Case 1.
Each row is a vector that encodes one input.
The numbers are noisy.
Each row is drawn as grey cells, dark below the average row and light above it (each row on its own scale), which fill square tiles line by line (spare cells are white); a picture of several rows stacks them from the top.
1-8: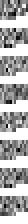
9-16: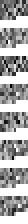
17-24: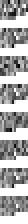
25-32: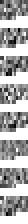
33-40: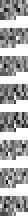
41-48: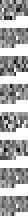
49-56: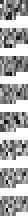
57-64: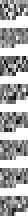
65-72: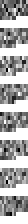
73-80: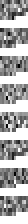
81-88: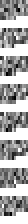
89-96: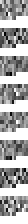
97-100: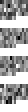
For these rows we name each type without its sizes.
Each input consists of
a point on a line.
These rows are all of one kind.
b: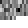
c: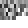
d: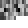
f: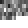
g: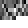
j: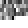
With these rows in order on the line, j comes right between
c and f.
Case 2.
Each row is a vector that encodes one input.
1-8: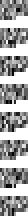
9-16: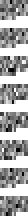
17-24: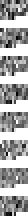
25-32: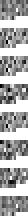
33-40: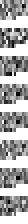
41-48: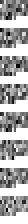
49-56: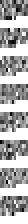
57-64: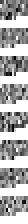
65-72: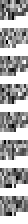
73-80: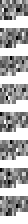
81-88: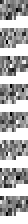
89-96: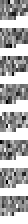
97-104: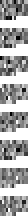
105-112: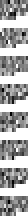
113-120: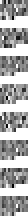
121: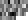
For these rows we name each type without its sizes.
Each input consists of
a point on a line.
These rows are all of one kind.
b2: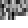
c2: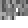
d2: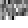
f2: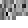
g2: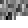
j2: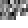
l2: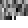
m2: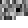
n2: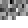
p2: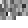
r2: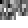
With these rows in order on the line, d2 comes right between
b2 and c2.
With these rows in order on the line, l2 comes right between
g2 and m2.
